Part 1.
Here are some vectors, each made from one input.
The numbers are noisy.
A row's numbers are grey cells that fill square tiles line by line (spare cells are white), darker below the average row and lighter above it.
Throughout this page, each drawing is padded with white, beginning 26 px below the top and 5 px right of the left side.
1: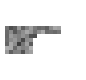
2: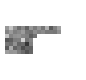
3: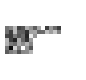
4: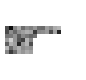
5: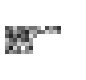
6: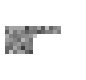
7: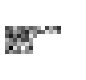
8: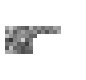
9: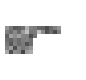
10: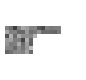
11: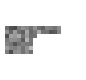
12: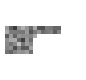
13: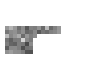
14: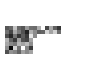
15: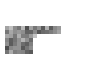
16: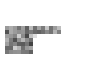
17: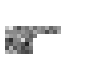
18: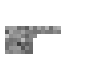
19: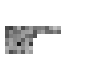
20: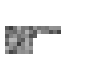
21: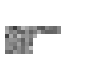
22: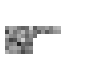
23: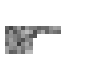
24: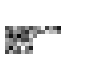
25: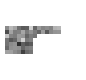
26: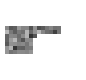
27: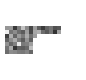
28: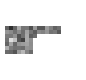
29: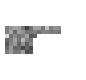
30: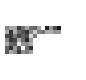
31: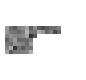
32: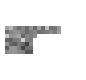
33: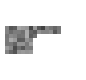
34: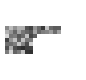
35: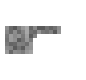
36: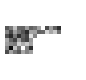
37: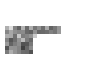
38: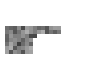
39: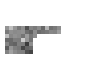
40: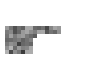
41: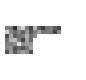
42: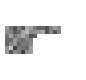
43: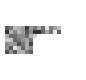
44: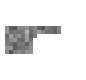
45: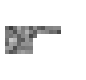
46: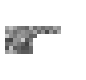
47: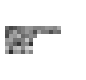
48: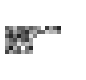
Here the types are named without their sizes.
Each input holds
a list of points on a line.
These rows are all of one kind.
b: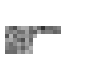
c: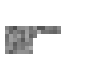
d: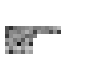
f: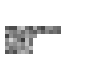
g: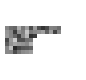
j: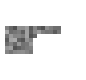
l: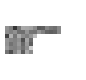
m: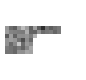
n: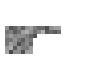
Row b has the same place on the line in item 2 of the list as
g and m.
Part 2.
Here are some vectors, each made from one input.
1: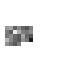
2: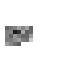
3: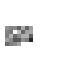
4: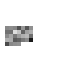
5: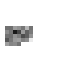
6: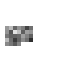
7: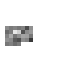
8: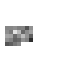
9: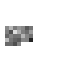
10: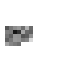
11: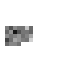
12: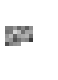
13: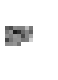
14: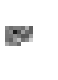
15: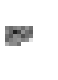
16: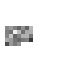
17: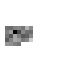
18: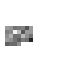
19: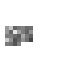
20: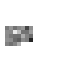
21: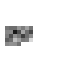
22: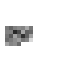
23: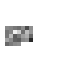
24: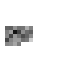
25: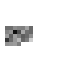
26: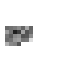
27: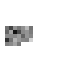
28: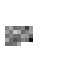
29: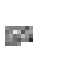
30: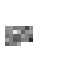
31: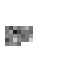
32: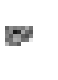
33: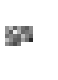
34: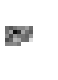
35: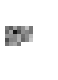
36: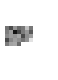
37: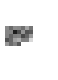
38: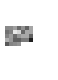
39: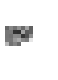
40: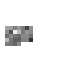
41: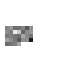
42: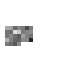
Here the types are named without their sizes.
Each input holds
a point on a line and a true/false value.
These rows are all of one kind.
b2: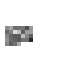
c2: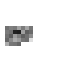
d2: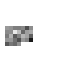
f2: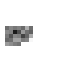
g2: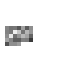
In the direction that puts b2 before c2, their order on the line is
g2, d2, b2, f2, c2.
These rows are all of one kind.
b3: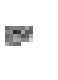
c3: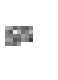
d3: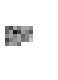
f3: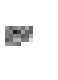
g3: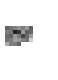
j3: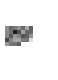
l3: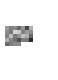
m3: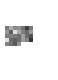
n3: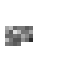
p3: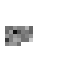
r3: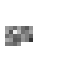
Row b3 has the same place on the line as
g3, m3 and n3.
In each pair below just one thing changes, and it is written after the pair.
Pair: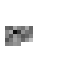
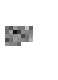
the place on the line
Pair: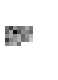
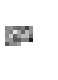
the true/false value
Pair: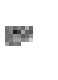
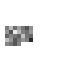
the true/false value
